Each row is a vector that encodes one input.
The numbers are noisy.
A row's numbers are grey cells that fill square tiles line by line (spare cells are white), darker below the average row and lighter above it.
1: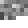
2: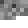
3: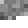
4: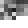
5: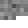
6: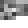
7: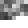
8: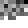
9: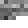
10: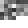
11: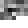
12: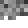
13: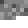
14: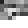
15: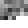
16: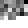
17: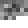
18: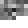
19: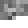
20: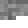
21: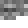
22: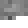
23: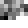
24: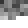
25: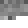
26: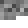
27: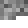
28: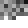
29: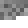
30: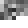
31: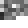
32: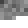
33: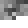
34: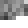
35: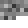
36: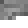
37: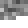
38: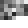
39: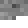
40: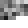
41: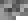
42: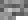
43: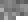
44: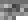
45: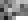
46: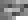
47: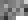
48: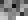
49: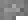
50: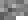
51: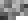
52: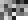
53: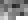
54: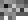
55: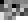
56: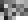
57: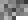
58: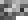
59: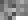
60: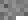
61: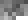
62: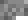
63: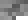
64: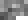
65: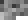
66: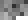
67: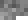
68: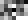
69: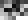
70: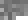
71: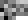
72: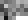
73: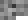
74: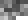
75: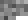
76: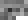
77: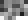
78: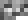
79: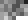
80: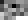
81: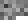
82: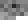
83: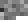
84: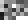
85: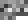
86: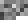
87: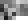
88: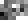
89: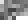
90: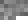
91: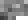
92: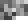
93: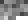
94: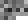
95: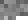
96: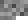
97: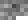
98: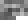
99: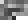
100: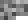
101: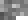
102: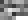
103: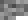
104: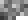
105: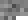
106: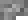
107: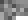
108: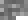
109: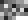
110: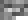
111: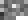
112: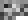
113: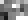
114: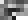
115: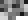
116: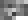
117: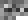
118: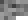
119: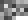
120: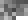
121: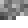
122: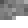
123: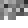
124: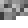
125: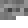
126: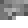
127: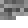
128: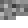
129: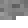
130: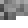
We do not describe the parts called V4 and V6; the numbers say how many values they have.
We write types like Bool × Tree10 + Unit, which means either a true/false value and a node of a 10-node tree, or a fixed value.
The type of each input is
(Bool × Bool × Bool + Unit) × V4 × V6 + Line5.
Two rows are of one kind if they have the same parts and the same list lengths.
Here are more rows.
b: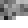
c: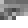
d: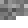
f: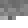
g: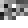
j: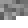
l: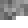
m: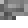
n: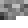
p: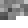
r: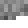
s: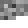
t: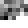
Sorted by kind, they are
b, d, m
c, j, r, s
f, g, l, n, p, t

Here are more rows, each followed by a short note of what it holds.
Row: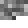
a point on a 5-point line
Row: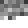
three true/false values, a value of V4 and a value of V6
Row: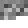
three true/false values, a value of V4 and a value of V6
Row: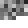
a point on a 5-point line
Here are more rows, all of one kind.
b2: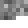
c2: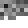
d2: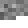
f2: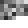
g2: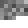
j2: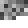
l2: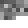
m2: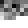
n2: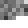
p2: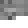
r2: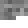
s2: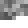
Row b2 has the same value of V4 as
l2, p2, r2 and s2.
